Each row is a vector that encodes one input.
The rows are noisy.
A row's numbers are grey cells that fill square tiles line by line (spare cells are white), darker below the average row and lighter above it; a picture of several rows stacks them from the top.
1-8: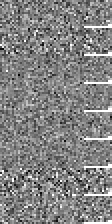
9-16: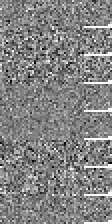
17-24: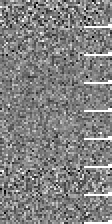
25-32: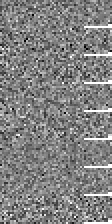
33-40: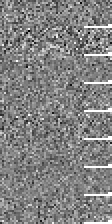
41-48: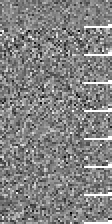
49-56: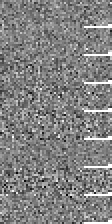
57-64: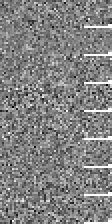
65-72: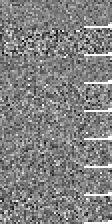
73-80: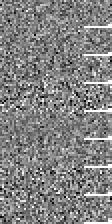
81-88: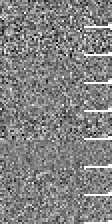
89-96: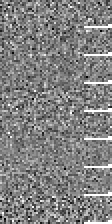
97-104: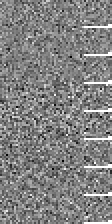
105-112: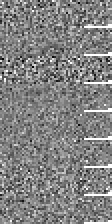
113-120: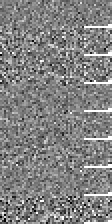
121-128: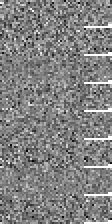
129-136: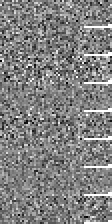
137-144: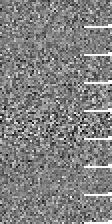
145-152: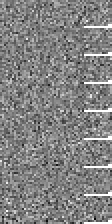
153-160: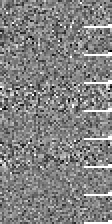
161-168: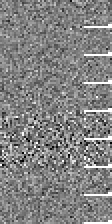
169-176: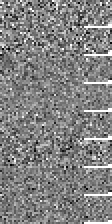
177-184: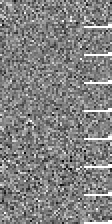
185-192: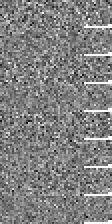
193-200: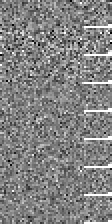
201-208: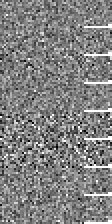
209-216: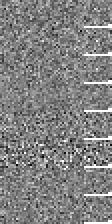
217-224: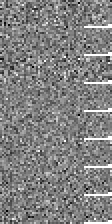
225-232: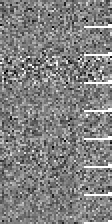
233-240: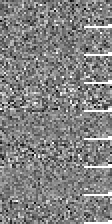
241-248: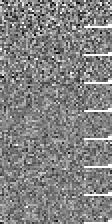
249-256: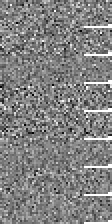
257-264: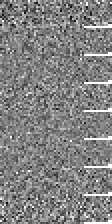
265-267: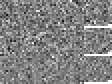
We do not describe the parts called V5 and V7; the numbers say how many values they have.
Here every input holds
a true/false value and a value of V5, together with either a point on an 8-point line, or a value of V7.
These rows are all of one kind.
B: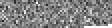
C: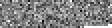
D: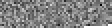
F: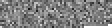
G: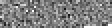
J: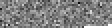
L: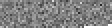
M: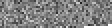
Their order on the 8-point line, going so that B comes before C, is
G, M, J, B, D, L, F, C.
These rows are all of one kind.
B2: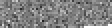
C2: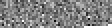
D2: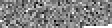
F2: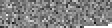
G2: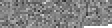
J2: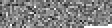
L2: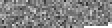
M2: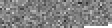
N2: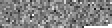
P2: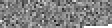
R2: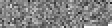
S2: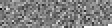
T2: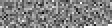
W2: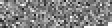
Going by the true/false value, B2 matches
J2, N2 and T2.
